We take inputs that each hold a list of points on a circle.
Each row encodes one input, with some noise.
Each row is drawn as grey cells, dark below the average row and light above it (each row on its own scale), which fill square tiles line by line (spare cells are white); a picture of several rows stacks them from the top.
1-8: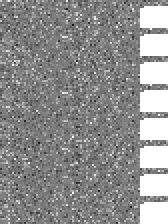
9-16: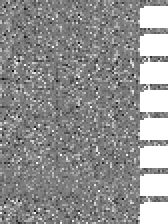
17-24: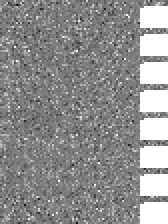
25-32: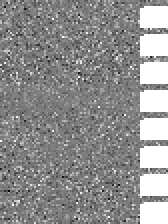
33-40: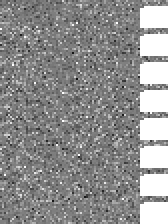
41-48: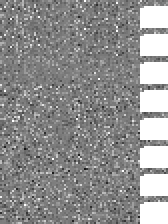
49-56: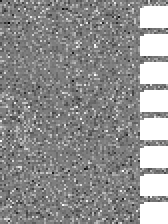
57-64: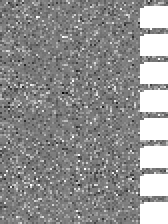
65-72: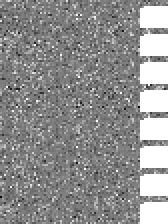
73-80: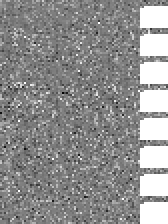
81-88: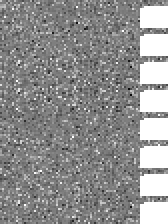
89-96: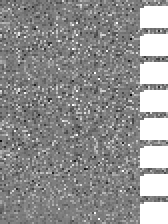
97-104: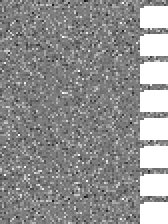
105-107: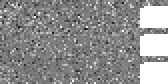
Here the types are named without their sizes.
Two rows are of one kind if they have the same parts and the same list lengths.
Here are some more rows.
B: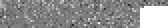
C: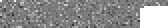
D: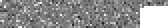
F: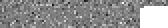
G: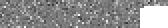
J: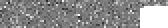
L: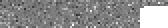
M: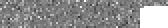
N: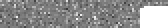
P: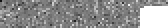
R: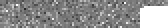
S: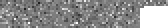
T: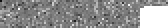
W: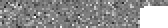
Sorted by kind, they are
B, C, D, G, J, M, N
F
L, P, R, S, T, W

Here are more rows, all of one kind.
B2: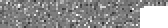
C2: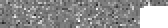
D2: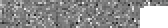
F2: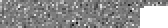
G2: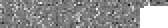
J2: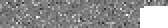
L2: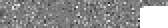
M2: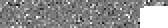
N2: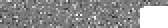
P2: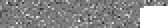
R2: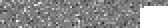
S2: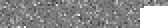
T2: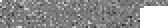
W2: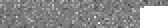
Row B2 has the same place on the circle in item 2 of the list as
C2, L2 and P2.
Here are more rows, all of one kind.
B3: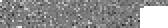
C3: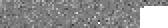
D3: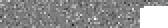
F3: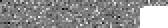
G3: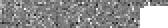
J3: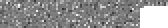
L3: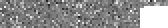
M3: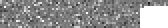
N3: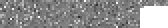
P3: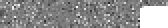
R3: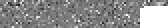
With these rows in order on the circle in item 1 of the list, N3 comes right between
L3 and M3.
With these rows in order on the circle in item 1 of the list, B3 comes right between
M3 and P3.
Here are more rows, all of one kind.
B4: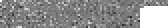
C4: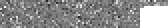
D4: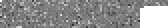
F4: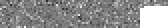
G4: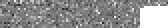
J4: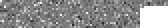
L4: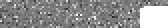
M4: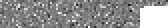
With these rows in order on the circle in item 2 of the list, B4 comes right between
D4 and F4.
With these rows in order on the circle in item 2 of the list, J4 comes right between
F4 and M4.
